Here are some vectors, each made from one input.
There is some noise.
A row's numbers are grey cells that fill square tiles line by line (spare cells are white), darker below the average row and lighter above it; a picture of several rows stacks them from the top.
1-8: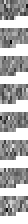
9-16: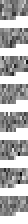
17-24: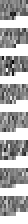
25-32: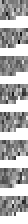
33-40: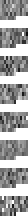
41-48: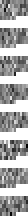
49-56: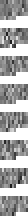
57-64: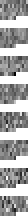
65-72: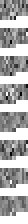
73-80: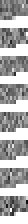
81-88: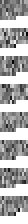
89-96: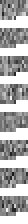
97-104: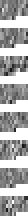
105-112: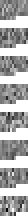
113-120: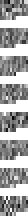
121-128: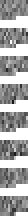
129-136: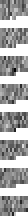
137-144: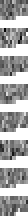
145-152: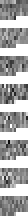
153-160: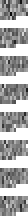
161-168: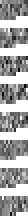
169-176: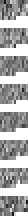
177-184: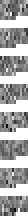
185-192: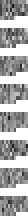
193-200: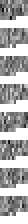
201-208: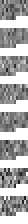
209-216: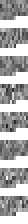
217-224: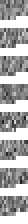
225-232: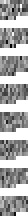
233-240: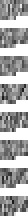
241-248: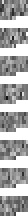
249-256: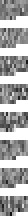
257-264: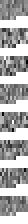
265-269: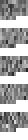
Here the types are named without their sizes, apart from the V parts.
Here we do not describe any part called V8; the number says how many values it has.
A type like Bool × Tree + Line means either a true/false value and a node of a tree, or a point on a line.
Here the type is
(Line + Tree) × (List(V8) + Tree).
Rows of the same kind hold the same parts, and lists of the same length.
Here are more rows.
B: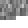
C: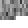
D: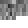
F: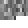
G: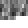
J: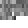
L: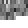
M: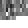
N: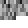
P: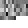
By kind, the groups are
B, G
C
D
F, J
L
M
N
P

